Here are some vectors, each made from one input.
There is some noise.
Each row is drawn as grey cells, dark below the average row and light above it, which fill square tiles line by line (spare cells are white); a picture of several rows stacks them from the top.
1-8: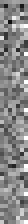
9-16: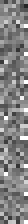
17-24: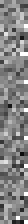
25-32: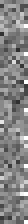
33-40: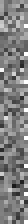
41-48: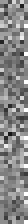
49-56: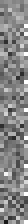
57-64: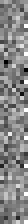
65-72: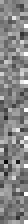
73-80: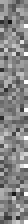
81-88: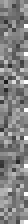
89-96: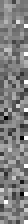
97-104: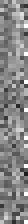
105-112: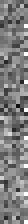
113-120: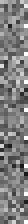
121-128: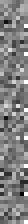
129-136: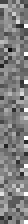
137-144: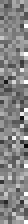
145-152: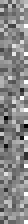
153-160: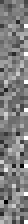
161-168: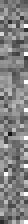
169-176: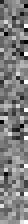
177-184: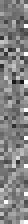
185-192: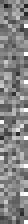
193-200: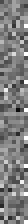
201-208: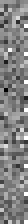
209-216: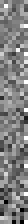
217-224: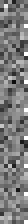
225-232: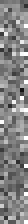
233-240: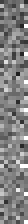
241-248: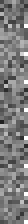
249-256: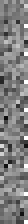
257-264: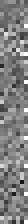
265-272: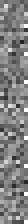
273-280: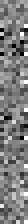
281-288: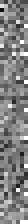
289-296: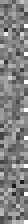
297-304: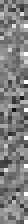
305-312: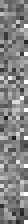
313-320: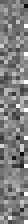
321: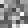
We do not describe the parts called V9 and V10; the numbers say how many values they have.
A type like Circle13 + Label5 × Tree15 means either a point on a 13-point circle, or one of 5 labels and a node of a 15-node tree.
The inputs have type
Bool × Bool × Bool × (Line8 + V10) × V9.
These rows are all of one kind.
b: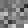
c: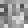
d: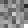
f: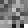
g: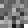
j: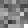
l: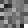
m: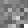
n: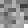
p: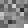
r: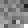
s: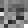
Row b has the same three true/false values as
j and p.
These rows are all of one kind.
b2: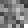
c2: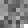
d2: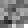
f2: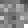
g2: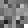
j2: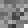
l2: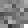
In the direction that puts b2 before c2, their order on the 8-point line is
f2, b2, j2, g2, c2, d2, l2.
